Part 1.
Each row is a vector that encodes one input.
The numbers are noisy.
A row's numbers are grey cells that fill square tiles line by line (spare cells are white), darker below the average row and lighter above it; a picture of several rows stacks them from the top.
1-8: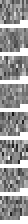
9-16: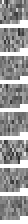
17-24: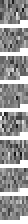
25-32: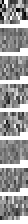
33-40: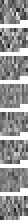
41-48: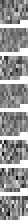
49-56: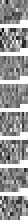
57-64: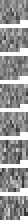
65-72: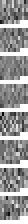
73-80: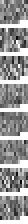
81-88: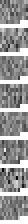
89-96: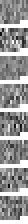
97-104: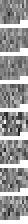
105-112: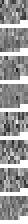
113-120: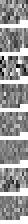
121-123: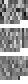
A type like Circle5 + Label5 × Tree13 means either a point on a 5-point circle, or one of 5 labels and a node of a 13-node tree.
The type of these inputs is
Tree19.
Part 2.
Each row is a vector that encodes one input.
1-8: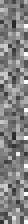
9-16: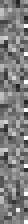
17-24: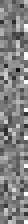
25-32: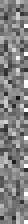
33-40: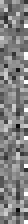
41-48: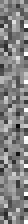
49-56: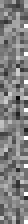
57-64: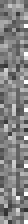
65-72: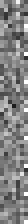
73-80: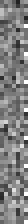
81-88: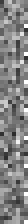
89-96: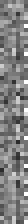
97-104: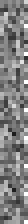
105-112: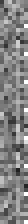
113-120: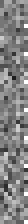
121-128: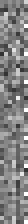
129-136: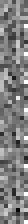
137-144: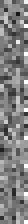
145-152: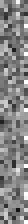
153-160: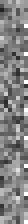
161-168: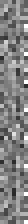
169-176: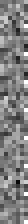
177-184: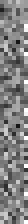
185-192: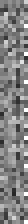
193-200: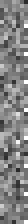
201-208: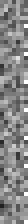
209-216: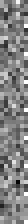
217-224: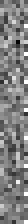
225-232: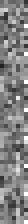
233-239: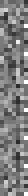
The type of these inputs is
Bool × Bool × Bool × Bool × Bool.
